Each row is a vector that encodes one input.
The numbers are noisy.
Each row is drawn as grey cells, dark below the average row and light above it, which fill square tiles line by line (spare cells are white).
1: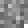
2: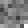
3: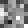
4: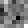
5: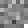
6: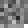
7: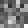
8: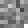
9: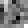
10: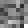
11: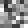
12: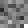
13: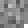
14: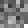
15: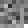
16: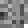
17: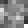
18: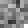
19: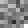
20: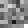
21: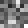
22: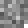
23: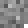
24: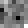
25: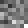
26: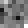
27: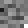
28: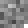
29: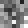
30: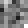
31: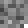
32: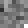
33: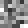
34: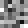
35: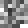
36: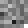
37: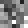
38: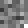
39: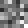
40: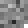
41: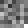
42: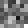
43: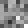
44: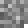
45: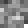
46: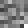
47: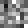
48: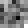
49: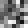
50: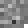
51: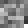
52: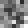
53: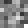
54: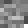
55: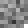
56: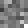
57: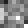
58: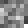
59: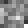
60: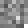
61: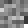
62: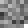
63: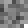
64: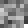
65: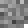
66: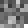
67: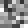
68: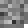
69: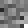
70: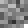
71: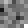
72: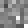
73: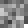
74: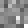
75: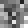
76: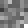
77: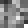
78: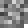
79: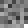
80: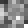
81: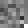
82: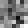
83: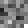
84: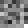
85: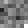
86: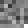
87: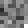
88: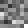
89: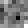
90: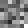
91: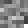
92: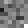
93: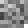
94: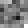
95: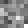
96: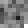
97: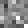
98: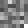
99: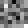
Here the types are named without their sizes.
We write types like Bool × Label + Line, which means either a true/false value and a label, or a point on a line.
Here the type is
Bool × List(Line).
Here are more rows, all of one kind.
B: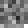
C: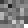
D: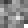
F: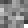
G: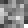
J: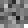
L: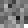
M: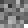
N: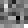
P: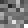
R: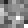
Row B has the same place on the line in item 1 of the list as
F and P.
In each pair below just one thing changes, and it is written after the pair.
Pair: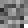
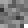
the place on the line in item 2 of the list
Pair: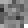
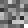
the place on the line in item 2 of the list
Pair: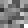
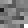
the place on the line in item 2 of the list
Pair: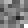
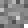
the true/false value
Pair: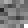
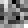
the place on the line in item 2 of the list
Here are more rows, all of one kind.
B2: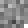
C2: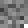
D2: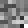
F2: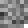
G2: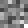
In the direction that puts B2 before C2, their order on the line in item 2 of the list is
F2, B2, D2, C2, G2.
